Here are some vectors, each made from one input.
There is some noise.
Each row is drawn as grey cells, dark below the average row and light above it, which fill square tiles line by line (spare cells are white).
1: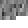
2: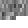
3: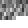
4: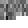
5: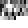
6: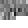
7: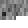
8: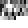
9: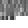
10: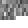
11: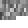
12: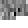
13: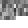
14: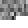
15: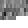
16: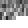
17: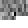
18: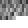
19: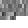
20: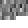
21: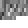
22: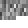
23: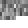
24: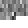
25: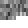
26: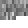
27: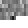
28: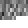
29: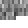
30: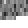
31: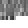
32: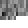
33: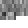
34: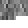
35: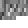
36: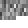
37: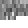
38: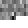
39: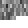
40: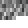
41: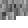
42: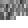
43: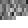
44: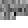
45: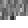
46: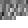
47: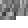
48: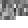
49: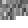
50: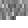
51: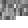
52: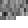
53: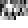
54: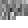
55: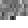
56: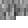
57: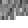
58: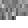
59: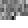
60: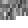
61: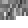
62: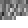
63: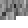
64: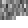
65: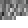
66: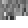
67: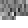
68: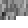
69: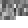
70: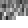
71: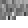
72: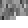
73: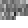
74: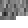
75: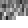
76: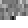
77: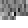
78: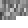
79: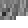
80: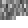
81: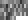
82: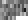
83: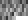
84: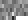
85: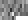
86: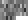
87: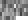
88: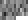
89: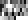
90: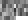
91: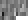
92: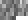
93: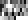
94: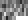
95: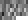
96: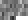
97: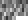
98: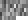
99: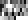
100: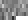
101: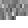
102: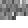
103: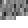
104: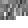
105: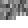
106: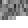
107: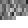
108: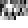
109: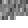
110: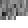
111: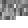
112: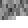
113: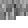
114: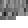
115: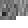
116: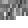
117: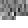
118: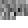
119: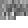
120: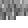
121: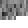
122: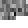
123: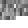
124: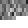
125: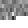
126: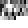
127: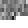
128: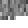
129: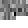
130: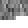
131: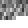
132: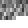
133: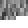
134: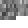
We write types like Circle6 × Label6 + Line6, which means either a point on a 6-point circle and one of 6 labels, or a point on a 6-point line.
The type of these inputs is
List3(Line10).
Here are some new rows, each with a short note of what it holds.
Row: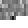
a list of two items
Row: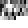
the empty list
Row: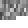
a list of one item
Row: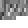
a list of one item
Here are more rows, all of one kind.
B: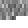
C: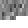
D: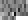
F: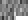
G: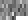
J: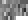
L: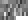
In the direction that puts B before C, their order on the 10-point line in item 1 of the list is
D, G, B, C, F, J, L.
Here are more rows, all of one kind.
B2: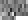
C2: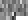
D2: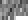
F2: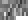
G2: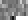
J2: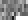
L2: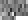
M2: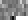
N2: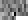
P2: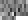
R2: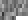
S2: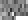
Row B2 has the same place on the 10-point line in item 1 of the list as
L2, N2, P2 and S2.
